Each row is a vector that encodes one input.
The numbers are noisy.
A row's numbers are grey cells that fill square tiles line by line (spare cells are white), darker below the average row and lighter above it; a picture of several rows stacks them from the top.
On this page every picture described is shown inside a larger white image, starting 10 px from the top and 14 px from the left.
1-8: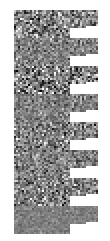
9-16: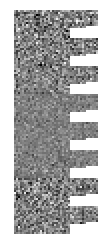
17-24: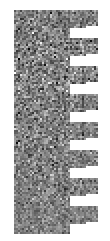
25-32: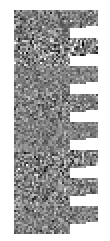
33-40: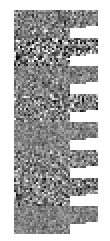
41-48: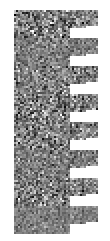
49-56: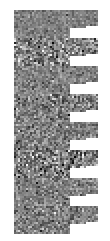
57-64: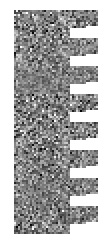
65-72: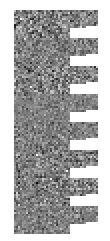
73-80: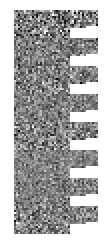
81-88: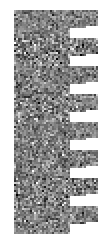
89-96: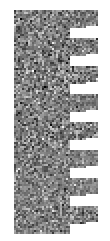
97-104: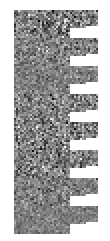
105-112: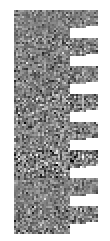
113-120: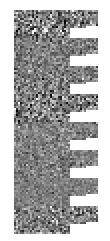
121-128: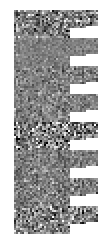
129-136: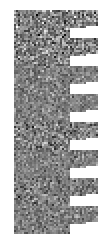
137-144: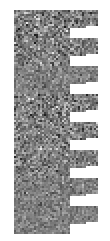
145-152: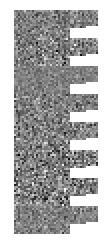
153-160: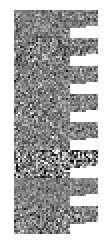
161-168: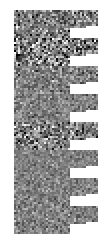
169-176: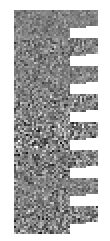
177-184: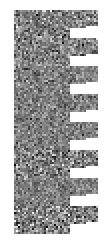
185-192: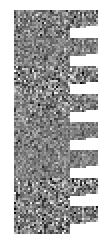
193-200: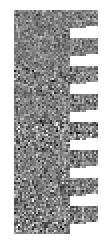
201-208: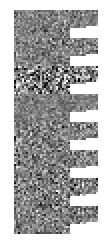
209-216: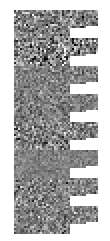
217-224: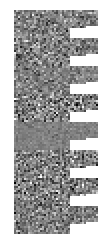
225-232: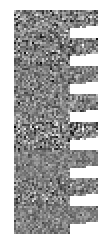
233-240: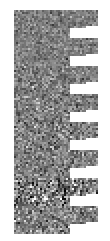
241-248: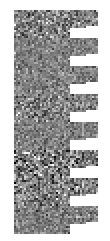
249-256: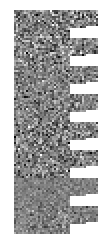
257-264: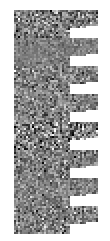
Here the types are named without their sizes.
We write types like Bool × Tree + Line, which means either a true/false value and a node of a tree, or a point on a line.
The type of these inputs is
Bool × ((Circle + Unit) × Tree + Label).
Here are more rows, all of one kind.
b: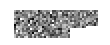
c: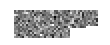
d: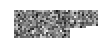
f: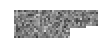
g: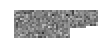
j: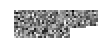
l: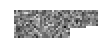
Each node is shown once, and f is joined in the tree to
j.
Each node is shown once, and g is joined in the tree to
c.
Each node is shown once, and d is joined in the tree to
b.
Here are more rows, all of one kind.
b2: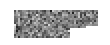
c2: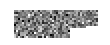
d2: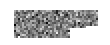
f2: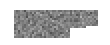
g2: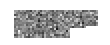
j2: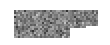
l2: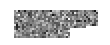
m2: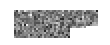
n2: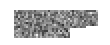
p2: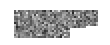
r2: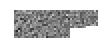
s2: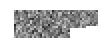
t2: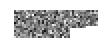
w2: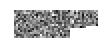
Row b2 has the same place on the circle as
g2, j2, l2 and m2.
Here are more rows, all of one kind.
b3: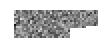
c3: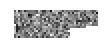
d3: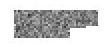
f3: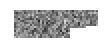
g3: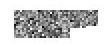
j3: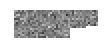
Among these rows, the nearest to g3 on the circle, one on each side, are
c3 and d3.
